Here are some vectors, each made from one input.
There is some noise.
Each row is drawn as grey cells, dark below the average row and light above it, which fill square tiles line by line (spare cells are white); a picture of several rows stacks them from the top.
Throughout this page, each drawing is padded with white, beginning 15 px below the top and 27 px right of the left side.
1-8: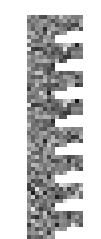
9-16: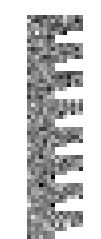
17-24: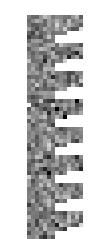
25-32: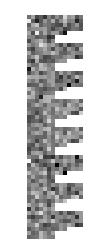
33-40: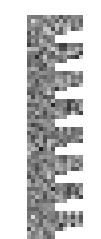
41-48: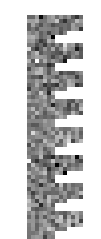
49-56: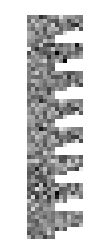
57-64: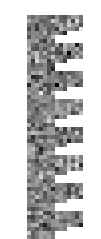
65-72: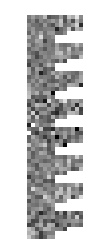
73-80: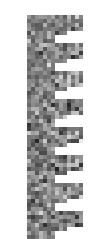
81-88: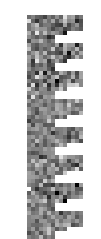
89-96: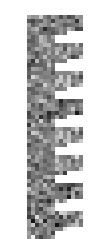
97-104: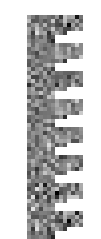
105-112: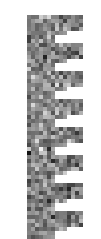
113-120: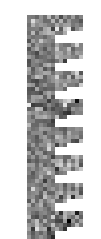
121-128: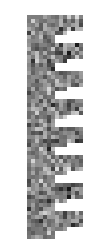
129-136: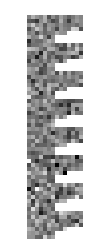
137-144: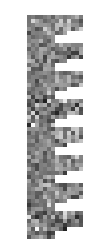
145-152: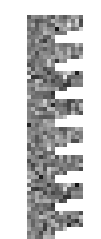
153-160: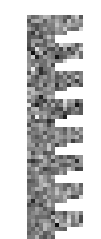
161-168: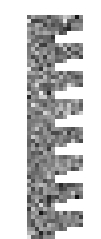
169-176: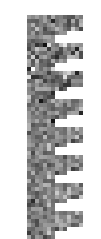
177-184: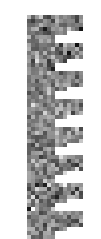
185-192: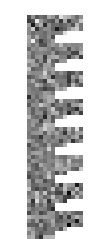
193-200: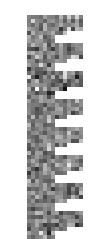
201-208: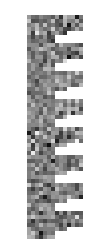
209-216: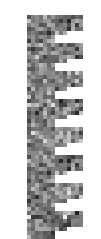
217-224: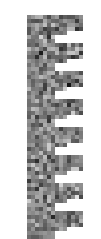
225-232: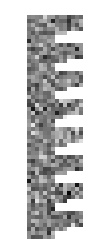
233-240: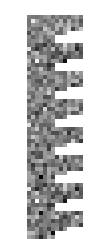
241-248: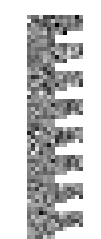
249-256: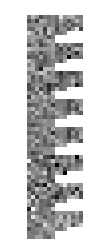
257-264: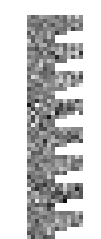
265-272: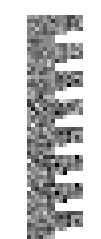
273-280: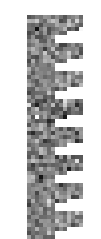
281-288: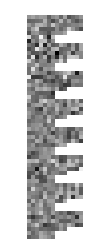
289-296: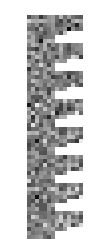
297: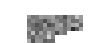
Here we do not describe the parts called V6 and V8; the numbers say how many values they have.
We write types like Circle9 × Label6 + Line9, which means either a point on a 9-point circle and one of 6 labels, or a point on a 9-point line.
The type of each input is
Bool × Label4 + (Tree12 + V6) × V8.
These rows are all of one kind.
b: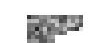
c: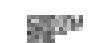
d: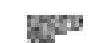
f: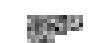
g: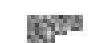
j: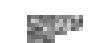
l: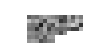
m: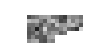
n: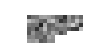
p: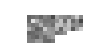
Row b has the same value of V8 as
l, m and n.
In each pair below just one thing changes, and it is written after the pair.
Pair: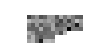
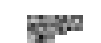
the value of V6
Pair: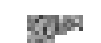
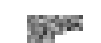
the value of V8
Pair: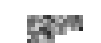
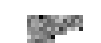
the value of V6
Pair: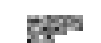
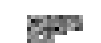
the value of V8
